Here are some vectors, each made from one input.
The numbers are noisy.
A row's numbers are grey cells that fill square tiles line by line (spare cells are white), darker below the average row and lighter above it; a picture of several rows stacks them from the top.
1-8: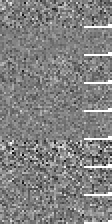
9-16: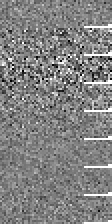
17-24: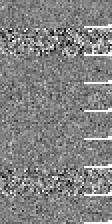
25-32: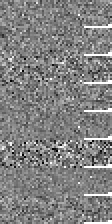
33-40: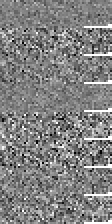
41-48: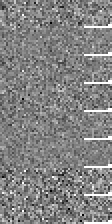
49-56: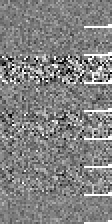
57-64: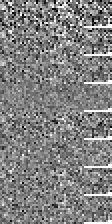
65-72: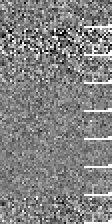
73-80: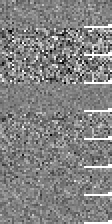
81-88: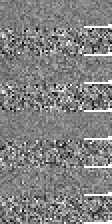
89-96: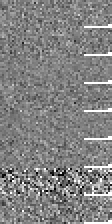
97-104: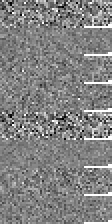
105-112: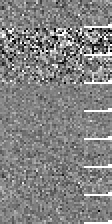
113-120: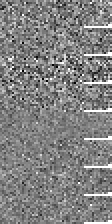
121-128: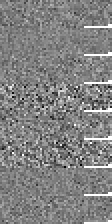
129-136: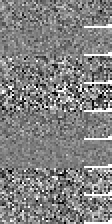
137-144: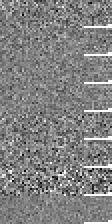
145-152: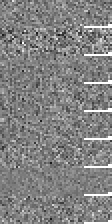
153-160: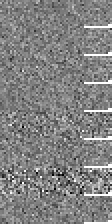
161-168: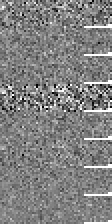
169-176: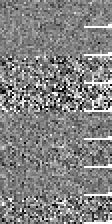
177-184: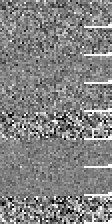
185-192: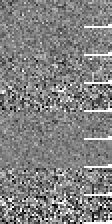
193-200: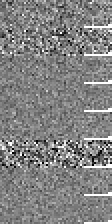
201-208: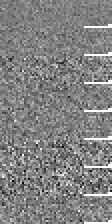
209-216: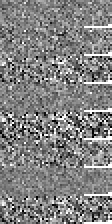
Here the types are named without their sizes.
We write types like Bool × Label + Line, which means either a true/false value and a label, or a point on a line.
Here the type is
Circle × Tree × (Tree + Unit).
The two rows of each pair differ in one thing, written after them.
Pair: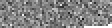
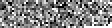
the place on the circle
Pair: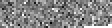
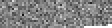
the place on the circle
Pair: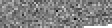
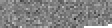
the place on the circle
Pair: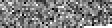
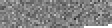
the node of one of the two trees
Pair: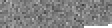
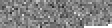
the node of one of the two trees
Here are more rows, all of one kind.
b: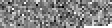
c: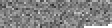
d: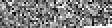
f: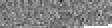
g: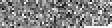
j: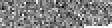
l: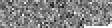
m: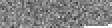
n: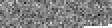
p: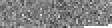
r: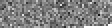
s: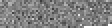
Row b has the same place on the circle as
m, p and s.
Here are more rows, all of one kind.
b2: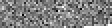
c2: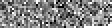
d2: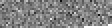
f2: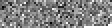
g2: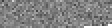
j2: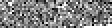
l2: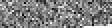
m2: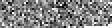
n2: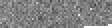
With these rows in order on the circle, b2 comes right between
c2 and l2.
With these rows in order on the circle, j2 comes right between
d2 and g2.
